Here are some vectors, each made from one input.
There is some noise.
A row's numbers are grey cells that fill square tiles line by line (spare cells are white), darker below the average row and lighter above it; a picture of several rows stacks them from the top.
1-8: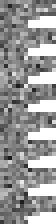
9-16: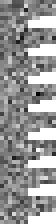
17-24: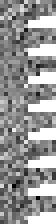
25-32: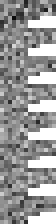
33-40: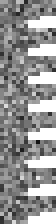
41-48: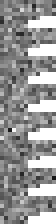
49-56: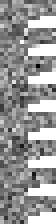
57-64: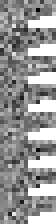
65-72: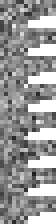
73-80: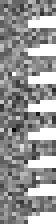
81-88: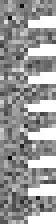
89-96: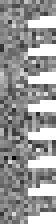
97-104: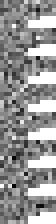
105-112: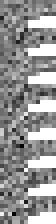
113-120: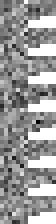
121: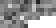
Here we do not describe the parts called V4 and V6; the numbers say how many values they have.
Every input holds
a value of V4 and a value of V6, together with a list of up to two points on a 5-point line.
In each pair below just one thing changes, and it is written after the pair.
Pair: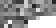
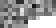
the place on the 5-point line in item 1 of the list
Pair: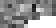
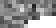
the place on the 5-point line in item 1 of the list
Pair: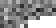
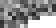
the value of V4
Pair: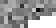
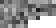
the value of V4
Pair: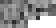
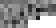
the place on the 5-point line in item 1 of the list
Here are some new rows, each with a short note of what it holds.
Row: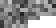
a value of V4 and a value of V6, together with a list of one item
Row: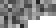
a value of V4 and a value of V6, together with the empty list
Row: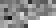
a value of V4 and a value of V6, together with the empty list
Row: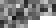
a value of V4 and a value of V6, together with the empty list
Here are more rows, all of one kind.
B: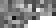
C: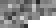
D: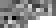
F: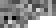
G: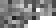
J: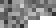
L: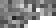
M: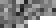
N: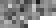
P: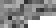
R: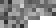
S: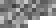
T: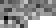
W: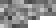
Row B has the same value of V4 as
D, F, G and L.
